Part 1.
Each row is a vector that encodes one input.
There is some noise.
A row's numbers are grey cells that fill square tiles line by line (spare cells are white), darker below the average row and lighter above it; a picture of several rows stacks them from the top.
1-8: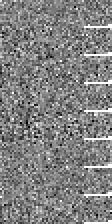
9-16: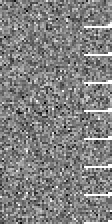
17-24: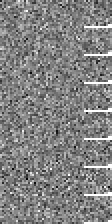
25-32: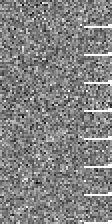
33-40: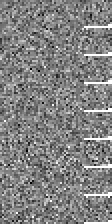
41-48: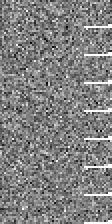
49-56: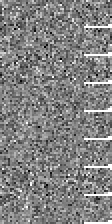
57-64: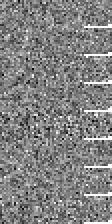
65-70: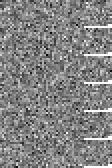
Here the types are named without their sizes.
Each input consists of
a point on a line, together with either a fixed value, or four true/false values.
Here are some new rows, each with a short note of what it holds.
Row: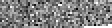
a point on a line
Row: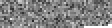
a point on a line and four true/false values
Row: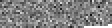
a point on a line and four true/false values
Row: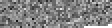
a point on a line and four true/false values
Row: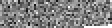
a point on a line
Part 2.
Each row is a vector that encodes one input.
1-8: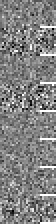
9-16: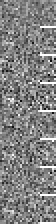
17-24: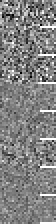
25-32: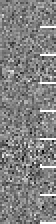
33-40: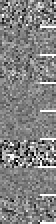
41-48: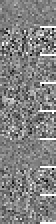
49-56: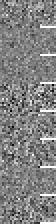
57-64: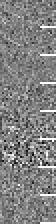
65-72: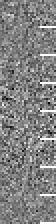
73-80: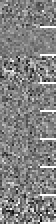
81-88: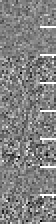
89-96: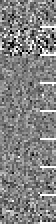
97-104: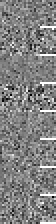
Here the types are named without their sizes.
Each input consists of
a point on a line, together with either a fixed value, or four true/false values.
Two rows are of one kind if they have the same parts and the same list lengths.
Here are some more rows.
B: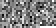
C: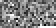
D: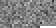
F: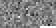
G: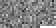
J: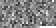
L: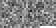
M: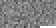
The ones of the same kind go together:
B, C, D, G, J, L, M
F

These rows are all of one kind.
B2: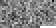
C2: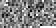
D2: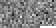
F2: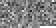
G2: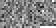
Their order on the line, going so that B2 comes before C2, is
G2, D2, B2, C2, F2.
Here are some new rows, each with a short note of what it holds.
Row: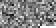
a point on a line
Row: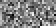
a point on a line and four true/false values
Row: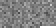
a point on a line and four true/false values
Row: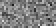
a point on a line
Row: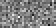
a point on a line
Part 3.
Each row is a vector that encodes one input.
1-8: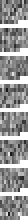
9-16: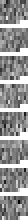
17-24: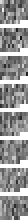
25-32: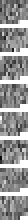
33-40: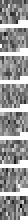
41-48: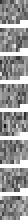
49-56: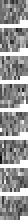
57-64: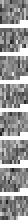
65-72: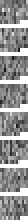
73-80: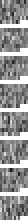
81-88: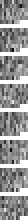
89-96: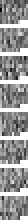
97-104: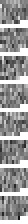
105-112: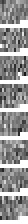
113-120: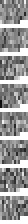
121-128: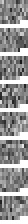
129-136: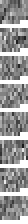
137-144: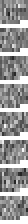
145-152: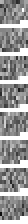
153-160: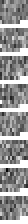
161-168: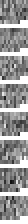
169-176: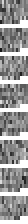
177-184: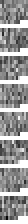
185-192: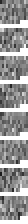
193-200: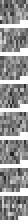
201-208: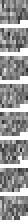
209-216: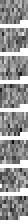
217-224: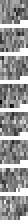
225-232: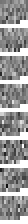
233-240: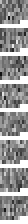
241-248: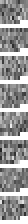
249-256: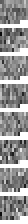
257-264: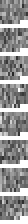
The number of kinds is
2.
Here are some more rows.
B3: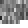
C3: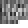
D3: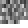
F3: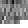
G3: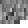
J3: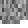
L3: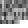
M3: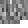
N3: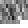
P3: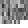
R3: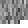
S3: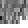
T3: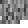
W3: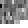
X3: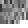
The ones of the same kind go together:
B3, G3, J3, M3, P3, R3, T3
C3, D3, F3, L3, N3, S3, W3, X3

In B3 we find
a point on a 12-point line.
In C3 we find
a point on a 12-point line and three true/false values.
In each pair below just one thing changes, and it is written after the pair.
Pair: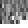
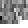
the place on the 12-point line
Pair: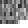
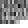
the place on the 12-point line
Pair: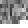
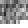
one of the three true/false values
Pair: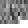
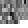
one of the three true/false values
